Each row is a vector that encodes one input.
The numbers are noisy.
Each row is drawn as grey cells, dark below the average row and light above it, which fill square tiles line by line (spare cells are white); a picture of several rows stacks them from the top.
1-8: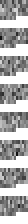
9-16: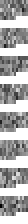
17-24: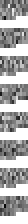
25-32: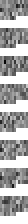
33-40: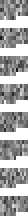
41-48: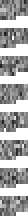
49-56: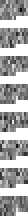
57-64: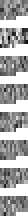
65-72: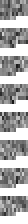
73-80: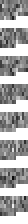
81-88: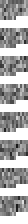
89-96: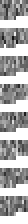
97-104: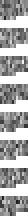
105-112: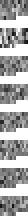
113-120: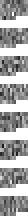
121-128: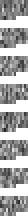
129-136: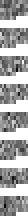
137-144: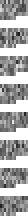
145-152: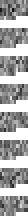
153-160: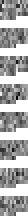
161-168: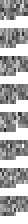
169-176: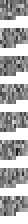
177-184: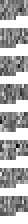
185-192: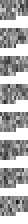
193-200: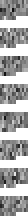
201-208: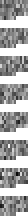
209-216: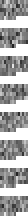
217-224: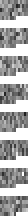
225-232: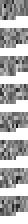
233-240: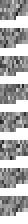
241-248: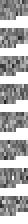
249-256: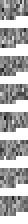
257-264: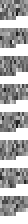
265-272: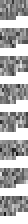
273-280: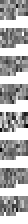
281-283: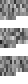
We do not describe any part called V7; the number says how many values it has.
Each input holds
a list of up to two items, each a true/false value and a value of V7.
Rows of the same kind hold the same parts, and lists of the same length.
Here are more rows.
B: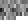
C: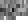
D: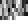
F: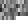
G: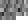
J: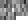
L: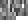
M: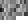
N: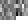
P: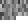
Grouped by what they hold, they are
B, C, F, M
D
G, J, L, N, P

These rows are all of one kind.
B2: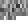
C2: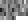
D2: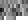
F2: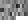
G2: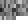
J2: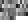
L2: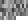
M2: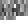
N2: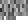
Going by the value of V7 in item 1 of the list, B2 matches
J2 and L2.
